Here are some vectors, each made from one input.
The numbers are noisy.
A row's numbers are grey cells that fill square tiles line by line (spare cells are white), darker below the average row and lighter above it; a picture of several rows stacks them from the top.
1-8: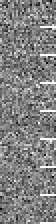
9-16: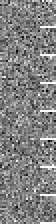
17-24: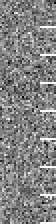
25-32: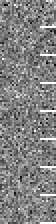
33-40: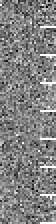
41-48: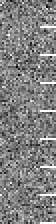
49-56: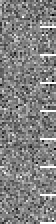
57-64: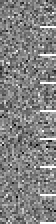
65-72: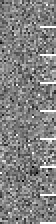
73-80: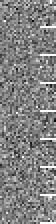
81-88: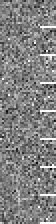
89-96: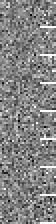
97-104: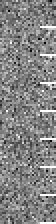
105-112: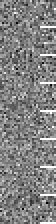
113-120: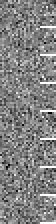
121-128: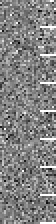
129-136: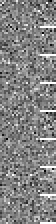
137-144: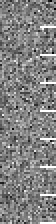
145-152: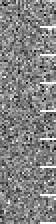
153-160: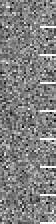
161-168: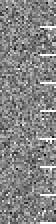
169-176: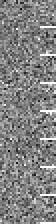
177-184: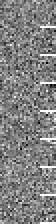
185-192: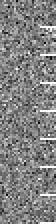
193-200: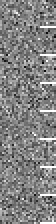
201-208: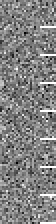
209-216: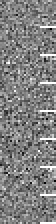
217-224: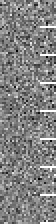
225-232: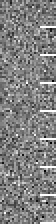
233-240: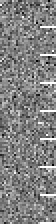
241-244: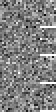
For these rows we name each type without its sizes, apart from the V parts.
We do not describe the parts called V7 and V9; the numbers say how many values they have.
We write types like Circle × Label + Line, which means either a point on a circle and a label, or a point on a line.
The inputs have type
Tree × (Tree + V9) × V7.
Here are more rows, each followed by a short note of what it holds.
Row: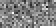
a node of each of two trees and a value of V7
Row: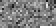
a node of each of two trees and a value of V7
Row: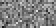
a node of each of two trees and a value of V7
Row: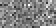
a node of a tree, a value of V7 and a value of V9
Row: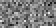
a node of a tree, a value of V7 and a value of V9
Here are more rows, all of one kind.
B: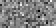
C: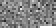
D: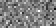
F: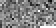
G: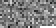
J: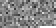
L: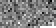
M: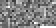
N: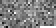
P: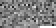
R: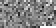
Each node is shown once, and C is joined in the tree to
D, J, M and P.
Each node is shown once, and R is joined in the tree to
B.
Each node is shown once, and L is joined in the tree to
D and F.
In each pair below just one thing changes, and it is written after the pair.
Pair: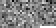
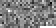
the value of V7
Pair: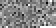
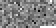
the value of V7
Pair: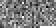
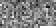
the value of V7
